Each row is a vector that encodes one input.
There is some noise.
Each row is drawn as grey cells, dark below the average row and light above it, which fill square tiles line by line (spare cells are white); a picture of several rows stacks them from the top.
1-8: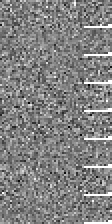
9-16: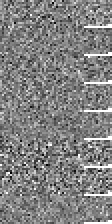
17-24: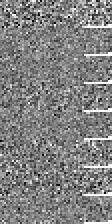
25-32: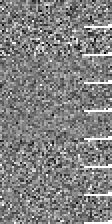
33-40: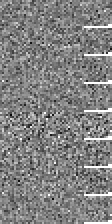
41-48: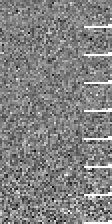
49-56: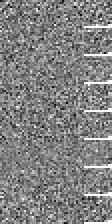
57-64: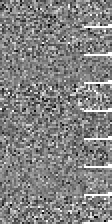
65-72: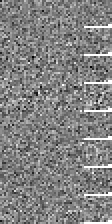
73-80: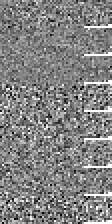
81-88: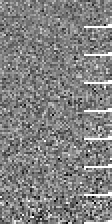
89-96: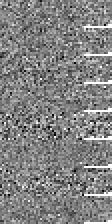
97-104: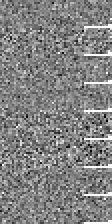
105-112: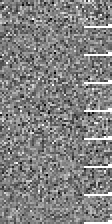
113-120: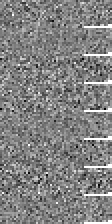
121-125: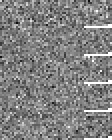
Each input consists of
one of 6 labels, together with either one of 5 labels, or a point on a 5-point line.
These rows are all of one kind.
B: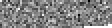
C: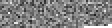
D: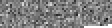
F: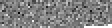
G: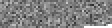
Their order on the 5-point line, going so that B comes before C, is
D, G, B, F, C.
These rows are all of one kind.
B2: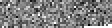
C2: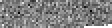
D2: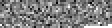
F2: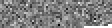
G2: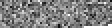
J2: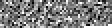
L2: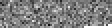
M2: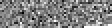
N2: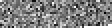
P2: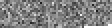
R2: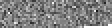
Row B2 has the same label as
D2, G2 and L2.
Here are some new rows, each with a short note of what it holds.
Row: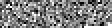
one of 5 labels and one of 6 labels
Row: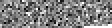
one of 5 labels and one of 6 labels
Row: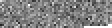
one of 5 labels and one of 6 labels
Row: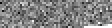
one of 6 labels and a point on a 5-point line
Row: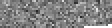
one of 6 labels and a point on a 5-point line
